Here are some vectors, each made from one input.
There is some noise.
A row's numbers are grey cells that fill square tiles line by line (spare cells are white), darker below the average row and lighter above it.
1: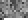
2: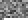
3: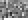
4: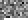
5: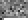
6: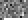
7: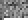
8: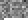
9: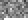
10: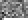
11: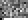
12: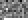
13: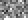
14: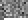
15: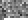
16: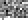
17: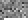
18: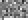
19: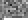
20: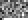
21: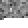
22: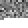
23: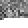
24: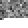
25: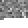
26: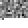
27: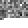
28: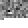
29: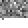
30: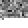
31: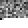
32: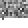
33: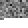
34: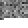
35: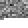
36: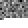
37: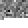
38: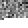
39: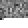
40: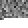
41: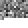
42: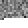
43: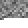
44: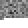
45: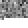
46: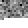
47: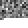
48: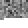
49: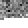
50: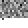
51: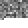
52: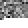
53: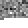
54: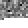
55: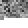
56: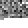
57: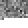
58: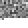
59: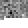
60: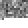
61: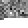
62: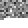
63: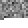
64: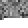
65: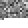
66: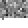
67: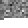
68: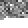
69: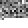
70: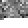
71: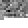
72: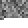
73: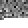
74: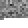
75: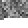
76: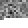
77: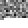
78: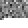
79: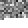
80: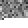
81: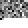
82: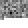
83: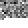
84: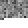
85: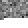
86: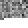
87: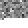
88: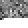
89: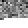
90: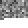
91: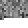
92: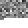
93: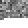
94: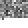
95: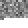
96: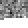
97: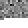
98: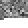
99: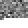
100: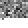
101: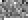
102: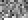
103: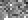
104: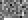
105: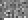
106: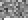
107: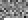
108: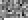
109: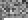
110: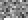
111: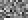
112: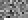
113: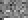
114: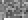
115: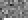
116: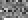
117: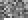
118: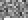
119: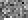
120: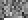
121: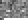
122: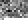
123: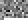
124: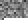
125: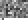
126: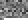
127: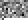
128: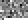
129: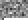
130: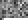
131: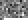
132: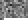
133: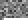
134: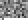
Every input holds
a point on a 6-point line, together with either a point on an 8-point circle, or a point on a 9-point line.
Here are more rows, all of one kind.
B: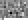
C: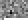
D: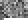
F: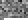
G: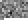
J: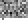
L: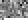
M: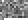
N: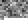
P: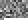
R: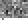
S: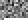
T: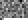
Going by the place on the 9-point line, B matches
D and J.
